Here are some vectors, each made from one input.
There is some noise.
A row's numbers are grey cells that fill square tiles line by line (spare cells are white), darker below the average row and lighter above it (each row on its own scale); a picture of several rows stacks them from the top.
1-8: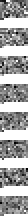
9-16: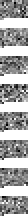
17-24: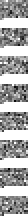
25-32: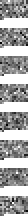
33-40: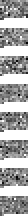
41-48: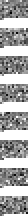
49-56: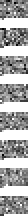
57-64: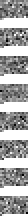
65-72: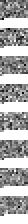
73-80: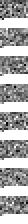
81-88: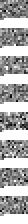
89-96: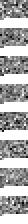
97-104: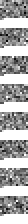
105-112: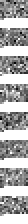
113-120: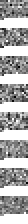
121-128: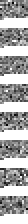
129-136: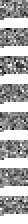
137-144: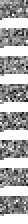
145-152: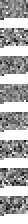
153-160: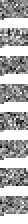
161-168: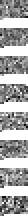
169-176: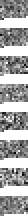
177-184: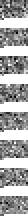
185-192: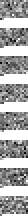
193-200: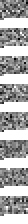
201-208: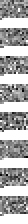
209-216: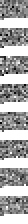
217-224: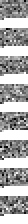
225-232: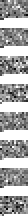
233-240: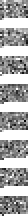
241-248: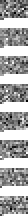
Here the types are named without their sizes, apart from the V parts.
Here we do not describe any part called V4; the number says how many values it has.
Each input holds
a point on a circle, together with either a point on a line and a true/false value, or a value of V4.
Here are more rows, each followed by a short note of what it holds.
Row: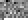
a point on a circle, a point on a line and a true/false value
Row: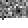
a point on a circle, a point on a line and a true/false value
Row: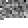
a point on a circle, a point on a line and a true/false value
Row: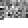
a point on a circle and a value of V4
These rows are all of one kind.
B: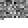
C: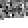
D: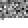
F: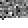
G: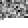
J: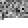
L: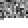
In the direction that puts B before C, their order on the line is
J, D, B, G, C, L, F.
